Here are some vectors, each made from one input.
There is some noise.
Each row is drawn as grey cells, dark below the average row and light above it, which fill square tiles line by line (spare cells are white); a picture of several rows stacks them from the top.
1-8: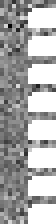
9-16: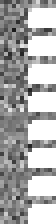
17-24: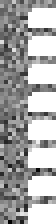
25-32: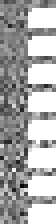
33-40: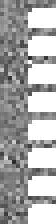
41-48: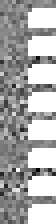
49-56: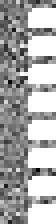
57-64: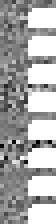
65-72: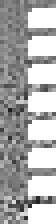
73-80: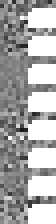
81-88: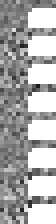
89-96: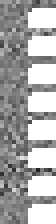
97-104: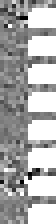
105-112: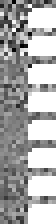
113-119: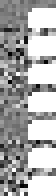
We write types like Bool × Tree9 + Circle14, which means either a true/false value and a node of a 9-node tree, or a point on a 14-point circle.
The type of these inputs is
List2(Line14).
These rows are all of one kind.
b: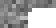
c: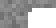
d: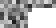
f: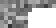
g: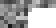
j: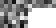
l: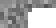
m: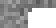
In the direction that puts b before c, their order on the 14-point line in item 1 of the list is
m, f, b, g, c, j, l, d.
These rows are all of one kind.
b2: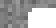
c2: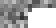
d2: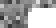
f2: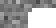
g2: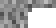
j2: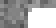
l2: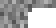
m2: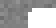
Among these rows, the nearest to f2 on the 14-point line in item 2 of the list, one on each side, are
b2 and l2.
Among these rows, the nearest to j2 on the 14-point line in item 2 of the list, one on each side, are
c2 and g2.
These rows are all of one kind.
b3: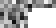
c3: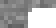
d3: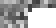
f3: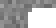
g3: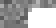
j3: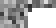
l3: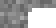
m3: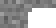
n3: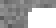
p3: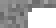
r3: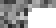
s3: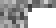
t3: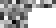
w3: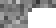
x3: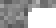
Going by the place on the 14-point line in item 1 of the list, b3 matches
d3, m3, n3 and s3.
